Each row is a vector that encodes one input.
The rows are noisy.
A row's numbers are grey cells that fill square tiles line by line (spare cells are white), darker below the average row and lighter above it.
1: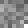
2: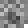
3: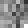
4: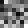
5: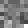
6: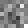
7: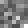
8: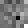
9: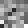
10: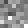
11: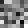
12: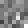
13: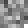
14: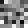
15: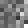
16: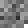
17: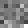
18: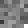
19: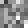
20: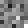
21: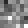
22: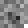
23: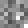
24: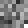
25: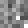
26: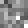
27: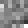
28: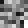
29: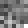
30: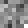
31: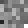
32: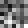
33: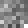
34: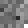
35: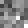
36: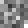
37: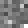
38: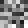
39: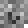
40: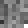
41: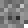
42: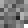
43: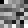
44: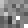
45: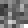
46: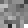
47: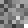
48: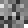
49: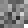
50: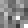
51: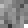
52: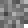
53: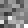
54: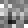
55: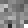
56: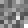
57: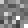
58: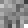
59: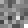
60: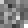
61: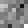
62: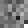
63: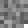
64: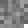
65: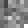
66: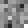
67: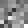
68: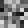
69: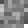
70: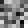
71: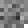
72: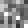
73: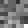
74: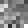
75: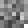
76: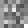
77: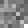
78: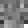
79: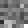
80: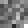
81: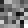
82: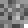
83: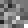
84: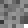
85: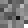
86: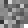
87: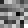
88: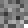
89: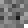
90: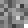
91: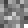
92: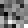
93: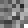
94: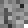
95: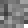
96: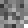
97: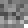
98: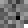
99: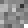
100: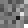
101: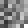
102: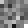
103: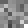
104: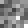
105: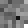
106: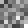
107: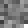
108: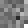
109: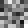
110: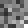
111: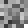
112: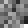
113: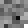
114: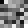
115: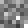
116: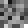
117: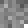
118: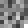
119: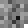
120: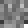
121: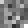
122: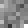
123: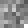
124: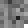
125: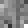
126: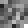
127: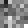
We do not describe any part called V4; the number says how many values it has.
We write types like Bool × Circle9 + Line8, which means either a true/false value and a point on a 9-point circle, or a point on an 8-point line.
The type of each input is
Line3 × Line3 + List2(Bool × Line5) × V4.
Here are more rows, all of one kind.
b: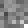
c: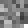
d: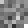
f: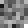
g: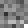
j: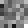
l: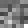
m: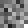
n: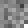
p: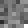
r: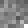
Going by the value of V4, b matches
g, m, n and r.
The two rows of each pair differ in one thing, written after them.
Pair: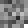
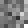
the true/false value in item 2 of the list
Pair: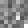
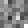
the true/false value in item 1 of the list
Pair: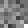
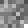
the true/false value in item 1 of the list
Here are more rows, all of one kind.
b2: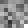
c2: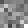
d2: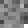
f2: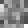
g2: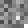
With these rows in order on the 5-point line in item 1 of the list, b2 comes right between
d2 and g2.
